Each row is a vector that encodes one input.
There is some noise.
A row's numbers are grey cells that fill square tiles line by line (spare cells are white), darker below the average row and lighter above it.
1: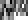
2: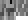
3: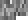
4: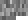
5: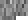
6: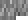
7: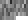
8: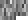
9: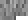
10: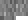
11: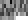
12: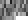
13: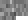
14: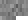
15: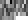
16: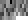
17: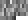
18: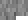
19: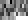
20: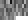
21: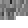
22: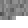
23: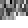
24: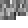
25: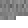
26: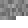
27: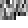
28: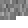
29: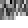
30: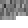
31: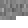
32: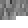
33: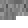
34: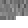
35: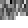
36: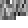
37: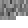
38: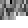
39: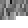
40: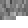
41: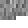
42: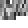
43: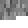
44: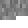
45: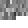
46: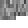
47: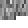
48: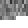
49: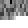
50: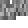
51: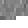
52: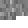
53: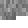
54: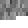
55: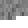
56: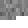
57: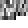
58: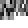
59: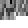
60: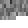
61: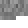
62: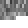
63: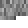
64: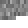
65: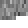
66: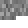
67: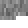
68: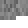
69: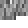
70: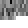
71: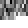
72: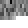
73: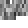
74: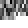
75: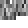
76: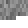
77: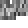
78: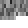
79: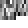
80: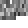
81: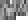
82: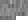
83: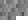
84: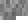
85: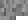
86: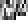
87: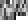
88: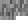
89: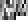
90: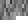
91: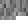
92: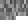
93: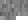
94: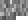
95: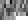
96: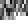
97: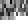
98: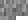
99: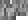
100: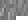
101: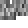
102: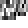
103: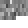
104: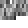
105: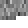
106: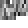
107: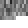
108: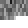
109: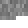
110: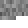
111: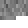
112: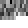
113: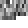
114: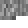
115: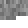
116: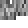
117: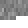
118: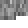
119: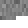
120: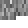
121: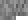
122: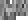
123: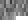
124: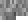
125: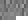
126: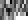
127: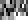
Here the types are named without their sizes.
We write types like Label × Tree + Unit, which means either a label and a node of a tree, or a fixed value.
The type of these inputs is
Line × Tree.
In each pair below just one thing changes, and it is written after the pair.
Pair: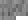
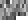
the node of the tree
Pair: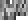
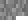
the place on the line
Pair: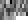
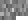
the place on the line
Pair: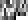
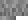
the place on the line
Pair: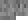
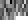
the place on the line
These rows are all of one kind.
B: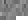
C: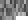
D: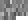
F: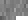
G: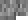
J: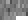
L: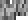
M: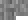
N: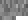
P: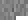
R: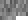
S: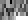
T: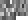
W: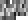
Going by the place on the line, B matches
D, N and R.
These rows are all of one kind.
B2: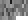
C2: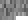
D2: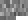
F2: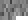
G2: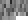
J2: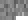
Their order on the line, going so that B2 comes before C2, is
B2, F2, G2, C2, J2, D2.
